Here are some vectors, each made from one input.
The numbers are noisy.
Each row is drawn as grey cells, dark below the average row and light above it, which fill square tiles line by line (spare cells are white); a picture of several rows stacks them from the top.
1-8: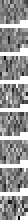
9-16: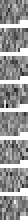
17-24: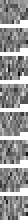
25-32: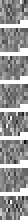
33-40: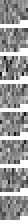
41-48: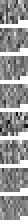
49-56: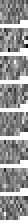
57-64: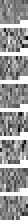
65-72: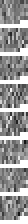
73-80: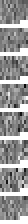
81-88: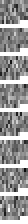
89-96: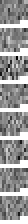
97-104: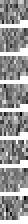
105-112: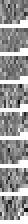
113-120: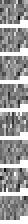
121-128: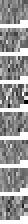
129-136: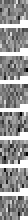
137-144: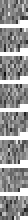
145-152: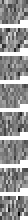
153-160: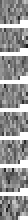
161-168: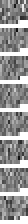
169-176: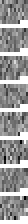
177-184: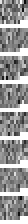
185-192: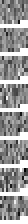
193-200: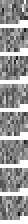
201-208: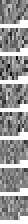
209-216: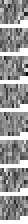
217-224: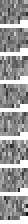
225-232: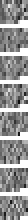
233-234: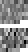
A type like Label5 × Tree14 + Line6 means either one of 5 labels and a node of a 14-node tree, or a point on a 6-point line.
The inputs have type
Bool × Bool × Bool + Line7 × (Tree12 + Unit) + Tree10.
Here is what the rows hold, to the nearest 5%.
About 45% of them hold a point on a 7-point line, together with either a fixed value, or a node of a 12-node tree. About 20% of them hold a node of a 10-node tree. The rest hold three true/false values.
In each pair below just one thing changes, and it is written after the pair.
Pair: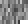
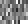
the node of the tree
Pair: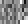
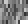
the node of the tree
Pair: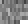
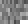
the place on the 7-point line
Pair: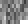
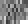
the place on the 7-point line
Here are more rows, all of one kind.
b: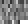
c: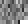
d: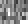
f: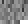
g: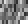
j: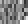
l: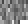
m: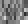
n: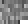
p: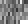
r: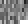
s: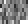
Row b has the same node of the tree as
c, f, r and s.
